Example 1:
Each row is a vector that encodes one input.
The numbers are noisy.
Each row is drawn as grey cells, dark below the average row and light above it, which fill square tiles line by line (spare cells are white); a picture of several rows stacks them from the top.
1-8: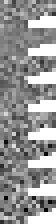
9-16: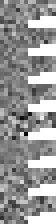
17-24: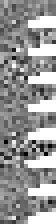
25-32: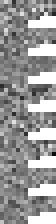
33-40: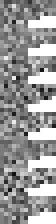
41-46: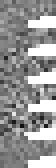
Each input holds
a list of up to two points on a 4-point line.
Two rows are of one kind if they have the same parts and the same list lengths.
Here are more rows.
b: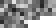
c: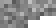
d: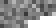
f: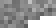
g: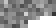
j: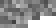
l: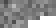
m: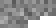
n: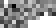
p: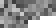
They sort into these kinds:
b, c, f, p
d, j, l, m
g, n

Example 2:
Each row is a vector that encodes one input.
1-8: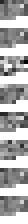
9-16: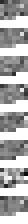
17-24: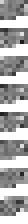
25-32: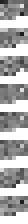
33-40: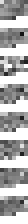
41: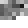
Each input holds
a list of up to two points on a 4-point line.
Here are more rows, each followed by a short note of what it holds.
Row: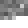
a list of one item
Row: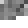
a list of two items
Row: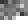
a list of one item
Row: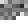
a list of two items
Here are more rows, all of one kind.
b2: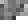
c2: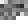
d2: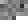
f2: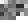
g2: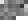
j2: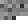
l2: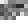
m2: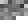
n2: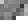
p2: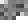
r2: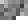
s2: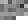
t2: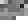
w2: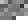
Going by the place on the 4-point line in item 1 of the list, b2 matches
d2, j2 and n2.
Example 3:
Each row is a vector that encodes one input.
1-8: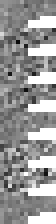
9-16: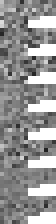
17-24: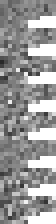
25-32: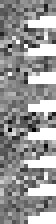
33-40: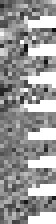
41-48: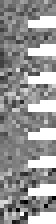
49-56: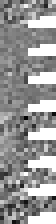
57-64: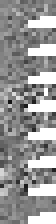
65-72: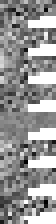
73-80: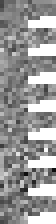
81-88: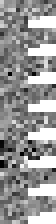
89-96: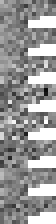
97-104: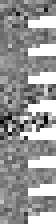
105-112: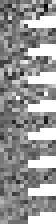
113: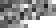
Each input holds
one of 6 labels, together with either a fixed value, or a node of a 13-node tree.
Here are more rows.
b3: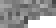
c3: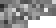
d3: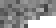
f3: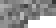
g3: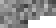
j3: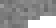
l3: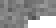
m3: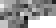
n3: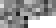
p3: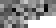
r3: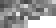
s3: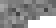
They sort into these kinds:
b3, f3, j3, l3, m3, n3, p3, r3, s3
c3, d3, g3

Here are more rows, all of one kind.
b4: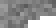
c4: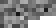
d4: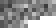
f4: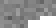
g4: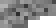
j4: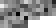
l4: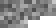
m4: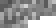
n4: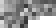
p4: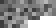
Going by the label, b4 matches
g4, l4 and n4.
